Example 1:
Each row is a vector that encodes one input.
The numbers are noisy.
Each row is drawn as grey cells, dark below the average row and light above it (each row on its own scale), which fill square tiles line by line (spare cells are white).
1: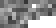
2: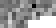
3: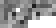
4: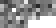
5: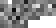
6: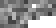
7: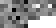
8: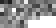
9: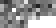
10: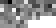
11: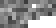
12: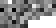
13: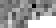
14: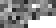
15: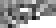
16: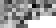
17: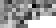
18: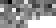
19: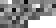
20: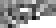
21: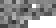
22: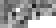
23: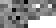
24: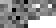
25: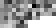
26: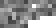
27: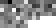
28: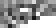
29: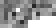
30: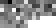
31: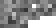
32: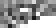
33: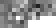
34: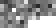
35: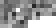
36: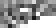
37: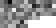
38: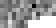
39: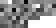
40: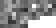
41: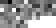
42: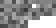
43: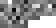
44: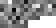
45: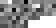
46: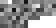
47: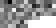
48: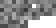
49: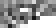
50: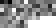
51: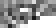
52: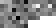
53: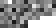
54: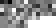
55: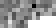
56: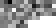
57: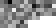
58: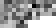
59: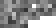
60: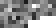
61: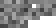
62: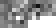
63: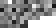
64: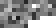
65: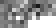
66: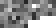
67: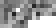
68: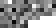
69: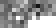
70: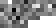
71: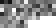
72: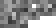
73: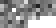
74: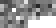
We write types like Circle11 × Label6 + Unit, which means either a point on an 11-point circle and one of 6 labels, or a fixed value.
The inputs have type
Bool × Circle8 + Unit.
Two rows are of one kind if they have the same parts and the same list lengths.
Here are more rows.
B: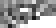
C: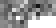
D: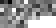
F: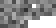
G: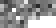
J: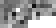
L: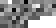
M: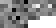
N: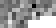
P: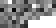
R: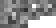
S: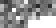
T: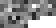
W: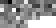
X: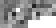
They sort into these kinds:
B
C, D, F, G, J, L, M, N, P, R, S, T, W, X

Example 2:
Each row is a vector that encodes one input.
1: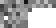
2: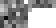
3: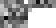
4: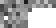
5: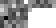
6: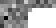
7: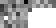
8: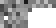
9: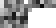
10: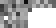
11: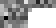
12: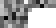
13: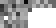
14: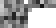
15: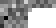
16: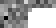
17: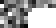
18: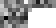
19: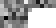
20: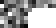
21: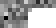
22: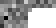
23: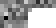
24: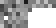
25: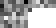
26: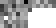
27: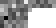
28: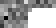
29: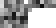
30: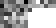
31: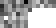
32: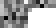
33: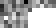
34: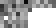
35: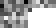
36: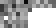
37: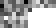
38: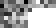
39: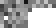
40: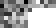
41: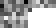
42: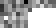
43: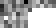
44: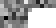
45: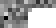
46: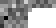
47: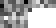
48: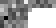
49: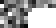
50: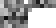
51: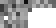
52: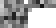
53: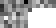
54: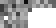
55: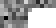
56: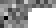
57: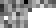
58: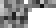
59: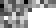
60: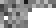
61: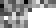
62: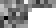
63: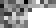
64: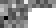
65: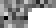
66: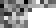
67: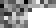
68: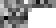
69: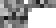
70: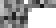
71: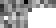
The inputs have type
List2(Line5).
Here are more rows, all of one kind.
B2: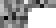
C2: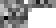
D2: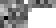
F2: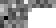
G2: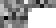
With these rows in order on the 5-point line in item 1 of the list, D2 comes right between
C2 and F2.
